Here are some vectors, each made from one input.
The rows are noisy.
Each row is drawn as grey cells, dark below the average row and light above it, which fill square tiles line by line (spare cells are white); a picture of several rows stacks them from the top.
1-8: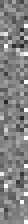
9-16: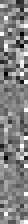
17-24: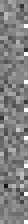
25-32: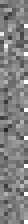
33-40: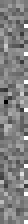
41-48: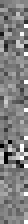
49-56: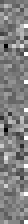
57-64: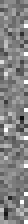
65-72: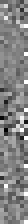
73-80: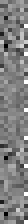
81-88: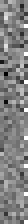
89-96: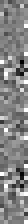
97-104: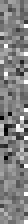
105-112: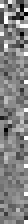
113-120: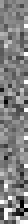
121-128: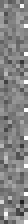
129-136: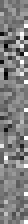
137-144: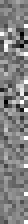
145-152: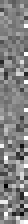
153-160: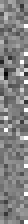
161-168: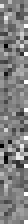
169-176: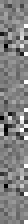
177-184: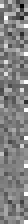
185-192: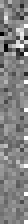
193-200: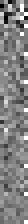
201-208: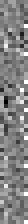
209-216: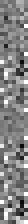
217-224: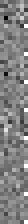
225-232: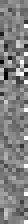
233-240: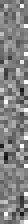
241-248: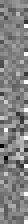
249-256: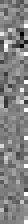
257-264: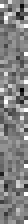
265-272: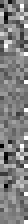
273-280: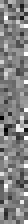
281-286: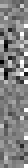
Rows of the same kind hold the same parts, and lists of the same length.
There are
2 kinds of row.
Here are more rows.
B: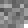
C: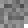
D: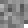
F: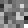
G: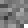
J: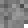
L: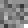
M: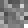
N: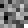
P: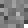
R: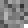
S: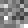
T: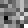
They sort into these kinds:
B, F, M, N, S
C, D, G, J, L, P, R, T

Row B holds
a point on an 8-point circle and three true/false values.
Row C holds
a point on a 9-point line and three true/false values.
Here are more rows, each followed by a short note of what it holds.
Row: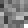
a point on an 8-point circle and three true/false values
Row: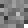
a point on a 9-point line and three true/false values
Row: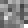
a point on a 9-point line and three true/false values
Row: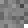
a point on a 9-point line and three true/false values
